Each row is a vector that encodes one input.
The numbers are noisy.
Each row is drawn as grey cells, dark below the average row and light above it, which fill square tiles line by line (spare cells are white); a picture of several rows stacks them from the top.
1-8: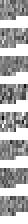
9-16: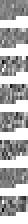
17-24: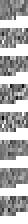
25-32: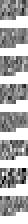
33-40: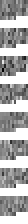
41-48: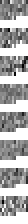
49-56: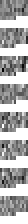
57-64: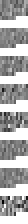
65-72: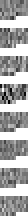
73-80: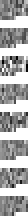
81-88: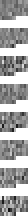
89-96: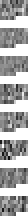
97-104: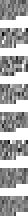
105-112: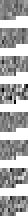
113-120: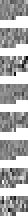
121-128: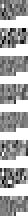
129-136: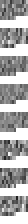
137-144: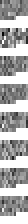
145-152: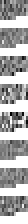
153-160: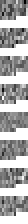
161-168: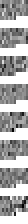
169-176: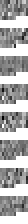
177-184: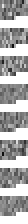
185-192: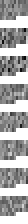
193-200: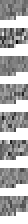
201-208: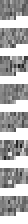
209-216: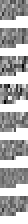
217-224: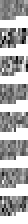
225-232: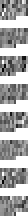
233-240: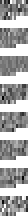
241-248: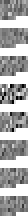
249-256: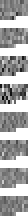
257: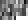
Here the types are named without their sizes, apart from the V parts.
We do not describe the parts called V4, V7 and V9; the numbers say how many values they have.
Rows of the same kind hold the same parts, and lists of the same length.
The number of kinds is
4.
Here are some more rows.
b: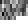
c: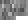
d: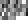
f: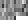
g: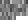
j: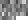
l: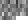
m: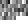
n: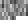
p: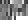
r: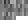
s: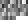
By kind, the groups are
b, c, f, m, n
d, j, l
g, p, r
s

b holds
a point on a line, a true/false value and a value of V7.
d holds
a label, a true/false value, a value of V7 and a value of V9.
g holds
a label, a value of V4 and a value of V9.
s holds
a point on a line and a value of V4.
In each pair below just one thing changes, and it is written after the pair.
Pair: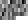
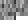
the value of V7
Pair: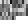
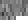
the value of V7
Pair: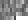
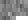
the value of V9
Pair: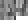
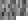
the value of V9
